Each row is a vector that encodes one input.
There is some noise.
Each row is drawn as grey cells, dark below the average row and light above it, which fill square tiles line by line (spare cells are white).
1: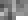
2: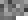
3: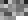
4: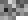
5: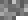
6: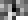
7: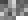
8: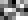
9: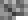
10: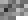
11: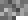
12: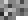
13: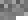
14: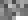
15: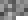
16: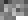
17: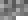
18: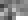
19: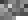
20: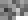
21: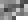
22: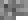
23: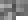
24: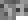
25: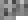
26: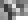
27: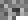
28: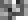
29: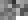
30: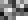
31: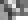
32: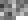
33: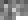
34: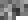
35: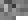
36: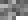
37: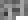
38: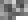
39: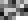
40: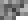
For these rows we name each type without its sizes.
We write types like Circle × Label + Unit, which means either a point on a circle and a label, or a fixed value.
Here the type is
List(Line).
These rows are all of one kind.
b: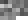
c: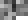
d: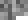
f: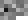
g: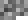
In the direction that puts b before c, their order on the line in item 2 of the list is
f, g, b, d, c.
